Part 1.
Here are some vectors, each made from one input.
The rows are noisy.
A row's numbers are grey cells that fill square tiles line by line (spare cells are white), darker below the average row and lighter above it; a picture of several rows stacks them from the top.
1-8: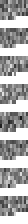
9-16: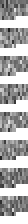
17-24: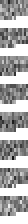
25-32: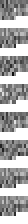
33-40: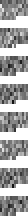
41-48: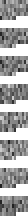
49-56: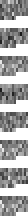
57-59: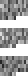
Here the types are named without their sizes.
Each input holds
four true/false values.
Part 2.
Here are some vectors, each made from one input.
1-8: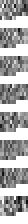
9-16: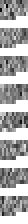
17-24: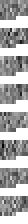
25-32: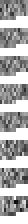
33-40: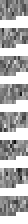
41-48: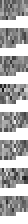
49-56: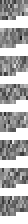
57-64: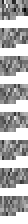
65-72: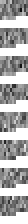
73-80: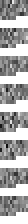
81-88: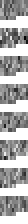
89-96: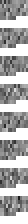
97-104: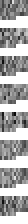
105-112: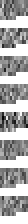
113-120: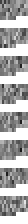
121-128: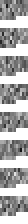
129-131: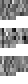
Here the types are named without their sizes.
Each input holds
a point on a line.
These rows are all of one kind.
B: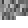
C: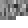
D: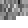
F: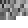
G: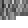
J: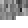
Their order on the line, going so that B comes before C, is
B, G, C, F, D, J.
